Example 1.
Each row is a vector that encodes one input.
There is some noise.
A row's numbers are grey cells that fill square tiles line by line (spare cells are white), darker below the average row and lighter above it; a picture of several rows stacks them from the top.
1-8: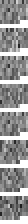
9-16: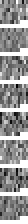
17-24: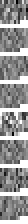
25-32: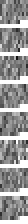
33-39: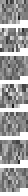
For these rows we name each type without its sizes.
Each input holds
a point on a line and a true/false value.
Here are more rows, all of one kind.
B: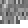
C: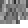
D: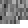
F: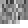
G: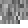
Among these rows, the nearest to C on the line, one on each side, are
B and D.
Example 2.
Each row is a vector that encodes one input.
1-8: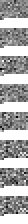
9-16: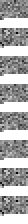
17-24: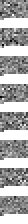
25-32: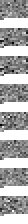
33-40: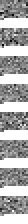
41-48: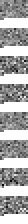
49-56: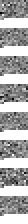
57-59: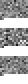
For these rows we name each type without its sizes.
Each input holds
either a point on a circle, or a node of a tree.
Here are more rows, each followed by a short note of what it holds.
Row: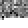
a point on a circle
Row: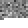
a node of a tree
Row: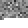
a node of a tree
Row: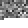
a point on a circle
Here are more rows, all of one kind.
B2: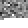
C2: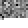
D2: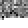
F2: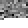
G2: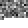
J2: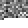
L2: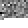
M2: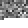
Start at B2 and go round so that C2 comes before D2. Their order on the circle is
B2, C2, D2, G2, M2, J2, F2, L2.
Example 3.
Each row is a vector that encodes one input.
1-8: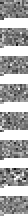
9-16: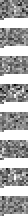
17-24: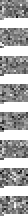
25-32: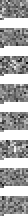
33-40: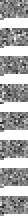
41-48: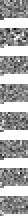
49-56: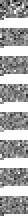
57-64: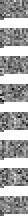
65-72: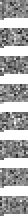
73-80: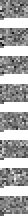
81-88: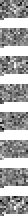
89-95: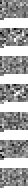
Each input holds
either a point on a 5-point line and a point on a 12-point line, or a point on a 6-point line.
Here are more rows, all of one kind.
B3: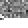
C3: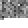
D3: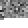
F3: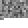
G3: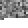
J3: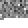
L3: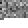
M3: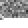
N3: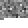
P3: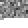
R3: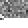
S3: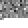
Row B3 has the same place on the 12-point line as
F3, M3 and R3.
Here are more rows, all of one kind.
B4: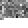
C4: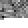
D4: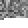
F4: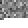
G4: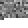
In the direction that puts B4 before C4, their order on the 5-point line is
F4, B4, C4, G4, D4.
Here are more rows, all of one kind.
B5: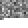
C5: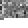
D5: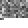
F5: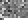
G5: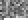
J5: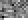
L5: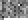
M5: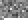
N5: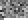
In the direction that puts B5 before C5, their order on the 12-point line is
B5, C5, D5, F5, M5, G5, L5, N5, J5.
